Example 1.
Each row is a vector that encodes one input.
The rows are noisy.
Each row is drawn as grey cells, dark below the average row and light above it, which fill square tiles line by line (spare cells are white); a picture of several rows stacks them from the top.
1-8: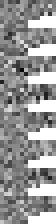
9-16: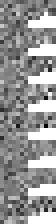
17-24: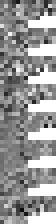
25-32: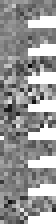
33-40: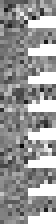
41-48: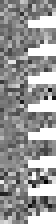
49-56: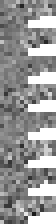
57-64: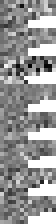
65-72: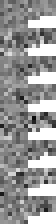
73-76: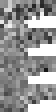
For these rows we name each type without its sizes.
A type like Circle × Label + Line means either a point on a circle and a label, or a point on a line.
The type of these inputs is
Bool × Bool × Bool + Line.
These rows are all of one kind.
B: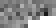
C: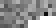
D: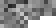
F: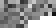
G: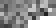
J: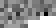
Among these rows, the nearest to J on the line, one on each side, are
F and G.
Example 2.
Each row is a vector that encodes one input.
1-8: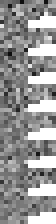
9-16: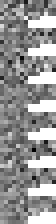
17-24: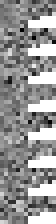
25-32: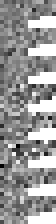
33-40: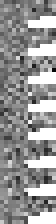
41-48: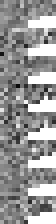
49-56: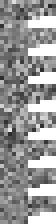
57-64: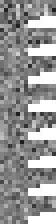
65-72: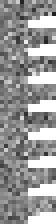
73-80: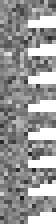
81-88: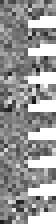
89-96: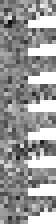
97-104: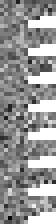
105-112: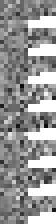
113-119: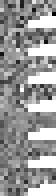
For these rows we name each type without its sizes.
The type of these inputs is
Bool × Bool × Bool × Bool + Line.
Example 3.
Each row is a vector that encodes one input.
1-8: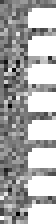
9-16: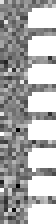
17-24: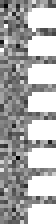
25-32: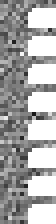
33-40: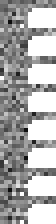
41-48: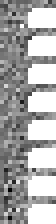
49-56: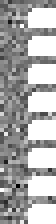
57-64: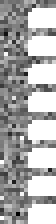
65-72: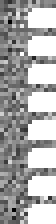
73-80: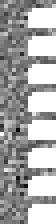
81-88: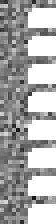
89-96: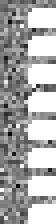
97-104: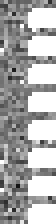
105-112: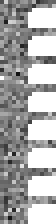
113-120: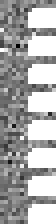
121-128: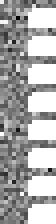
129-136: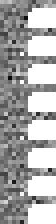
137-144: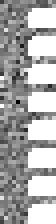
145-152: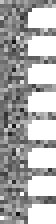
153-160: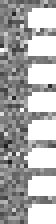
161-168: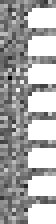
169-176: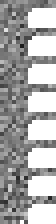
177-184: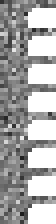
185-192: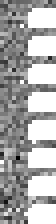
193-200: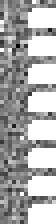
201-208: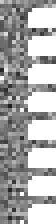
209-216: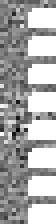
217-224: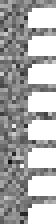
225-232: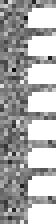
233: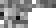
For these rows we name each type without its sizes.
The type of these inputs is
Circle + Line.
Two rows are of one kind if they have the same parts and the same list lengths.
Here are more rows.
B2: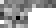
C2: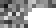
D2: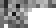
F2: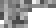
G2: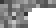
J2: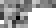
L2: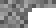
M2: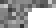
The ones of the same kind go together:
B2, C2, D2, F2, J2
G2, L2, M2

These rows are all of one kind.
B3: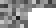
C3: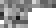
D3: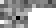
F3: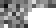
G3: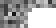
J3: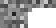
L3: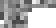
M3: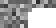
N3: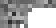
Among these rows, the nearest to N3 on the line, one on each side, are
G3 and J3.
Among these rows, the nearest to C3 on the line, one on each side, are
D3 and L3.
